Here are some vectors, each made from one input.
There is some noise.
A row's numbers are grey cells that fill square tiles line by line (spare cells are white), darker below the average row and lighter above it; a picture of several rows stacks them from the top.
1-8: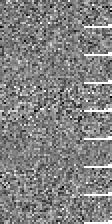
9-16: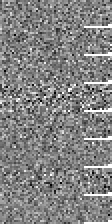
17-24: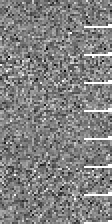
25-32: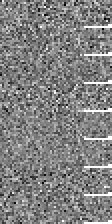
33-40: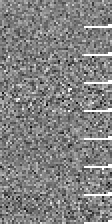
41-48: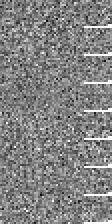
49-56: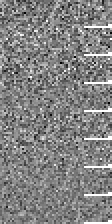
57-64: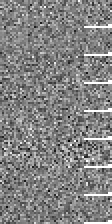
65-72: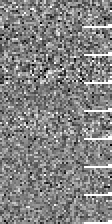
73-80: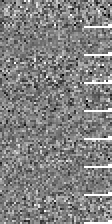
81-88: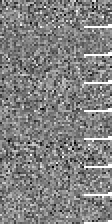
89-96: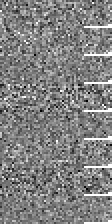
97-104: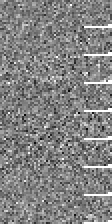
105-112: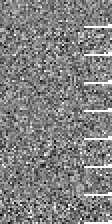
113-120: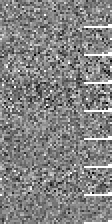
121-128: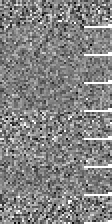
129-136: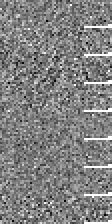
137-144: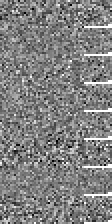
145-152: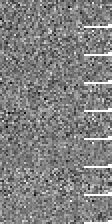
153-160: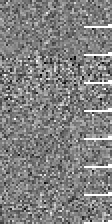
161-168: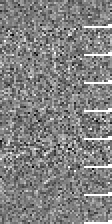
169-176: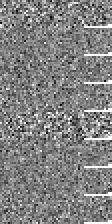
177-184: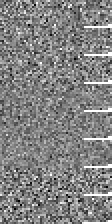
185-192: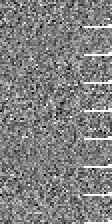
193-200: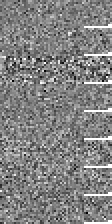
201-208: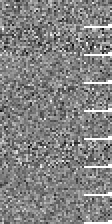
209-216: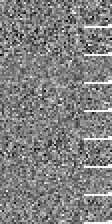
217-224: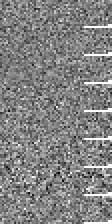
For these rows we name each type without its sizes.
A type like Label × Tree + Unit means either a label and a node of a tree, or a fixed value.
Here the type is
Bool × (Circle + Label) × Line.
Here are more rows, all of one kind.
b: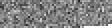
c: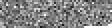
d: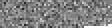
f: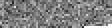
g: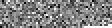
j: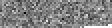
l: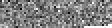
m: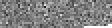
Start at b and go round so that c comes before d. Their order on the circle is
b, j, m, l, c, f, g, d.
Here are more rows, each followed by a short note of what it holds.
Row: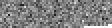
a point on a circle, a point on a line and a true/false value
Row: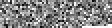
a point on a circle, a point on a line and a true/false value
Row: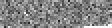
a label, a point on a line and a true/false value
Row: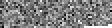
a point on a circle, a point on a line and a true/false value
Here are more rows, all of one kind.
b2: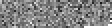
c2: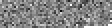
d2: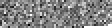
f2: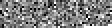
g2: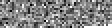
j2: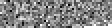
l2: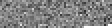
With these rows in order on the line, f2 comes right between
d2 and l2.
